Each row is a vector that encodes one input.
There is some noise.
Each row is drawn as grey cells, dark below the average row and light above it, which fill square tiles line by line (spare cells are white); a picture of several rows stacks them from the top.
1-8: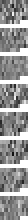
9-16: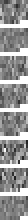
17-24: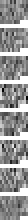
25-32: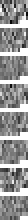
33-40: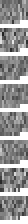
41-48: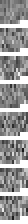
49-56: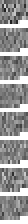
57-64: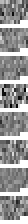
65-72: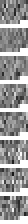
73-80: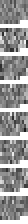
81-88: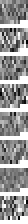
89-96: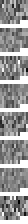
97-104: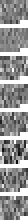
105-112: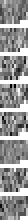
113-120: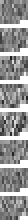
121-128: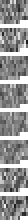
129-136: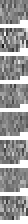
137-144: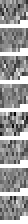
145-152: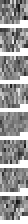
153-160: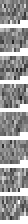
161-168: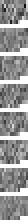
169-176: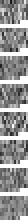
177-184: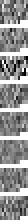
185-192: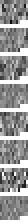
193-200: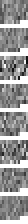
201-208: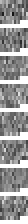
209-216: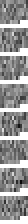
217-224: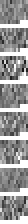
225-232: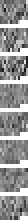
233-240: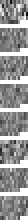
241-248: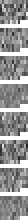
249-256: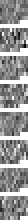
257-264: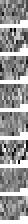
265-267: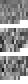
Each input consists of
a point on each of two 8-point circles, a point on each of two 3-point lines and a true/false value.
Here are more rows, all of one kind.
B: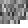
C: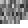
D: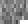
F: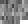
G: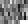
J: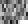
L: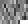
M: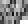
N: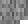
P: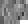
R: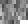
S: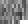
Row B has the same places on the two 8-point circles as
D, J, M and N.
